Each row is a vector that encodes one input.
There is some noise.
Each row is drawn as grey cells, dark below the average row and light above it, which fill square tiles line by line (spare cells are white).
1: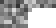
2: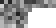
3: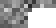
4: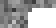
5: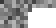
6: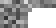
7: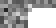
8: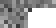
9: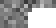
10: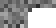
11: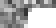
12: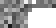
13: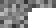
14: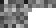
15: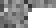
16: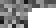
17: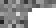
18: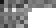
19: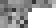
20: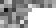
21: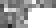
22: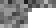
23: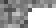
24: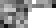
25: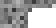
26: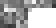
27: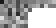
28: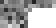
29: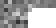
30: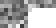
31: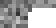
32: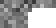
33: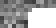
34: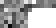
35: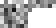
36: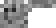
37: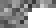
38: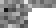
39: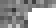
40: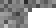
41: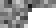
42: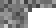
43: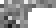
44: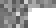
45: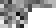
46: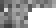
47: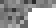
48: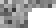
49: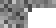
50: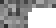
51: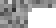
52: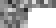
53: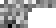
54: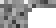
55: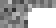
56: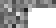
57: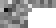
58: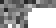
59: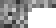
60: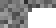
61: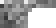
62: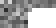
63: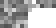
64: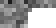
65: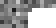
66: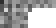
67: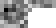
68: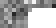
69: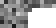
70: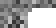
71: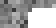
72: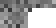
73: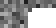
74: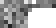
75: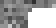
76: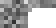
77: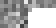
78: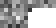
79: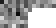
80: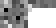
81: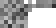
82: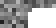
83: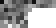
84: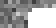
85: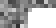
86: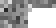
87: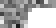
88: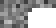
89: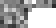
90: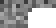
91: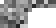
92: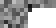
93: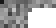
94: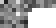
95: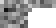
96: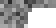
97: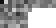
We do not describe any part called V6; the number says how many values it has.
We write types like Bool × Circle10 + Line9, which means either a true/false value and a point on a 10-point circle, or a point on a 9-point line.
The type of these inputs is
(Line5 + V6) × Tree7.
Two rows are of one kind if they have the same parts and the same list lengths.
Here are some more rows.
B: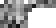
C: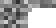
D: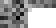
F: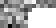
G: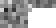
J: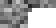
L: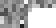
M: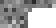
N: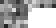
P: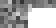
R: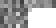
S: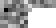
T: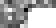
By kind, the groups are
B, C, D, F, J, N, T
G, L, M, P, R, S

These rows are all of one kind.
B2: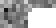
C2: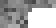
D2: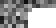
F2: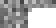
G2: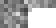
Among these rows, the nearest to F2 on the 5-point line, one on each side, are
C2 and D2.
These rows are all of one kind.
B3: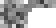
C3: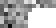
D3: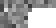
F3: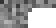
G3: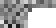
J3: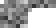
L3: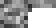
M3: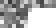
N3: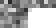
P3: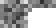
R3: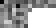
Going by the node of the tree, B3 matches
J3 and P3.
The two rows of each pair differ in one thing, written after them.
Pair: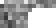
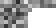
the value of V6
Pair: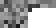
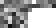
the node of the tree
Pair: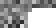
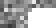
the value of V6
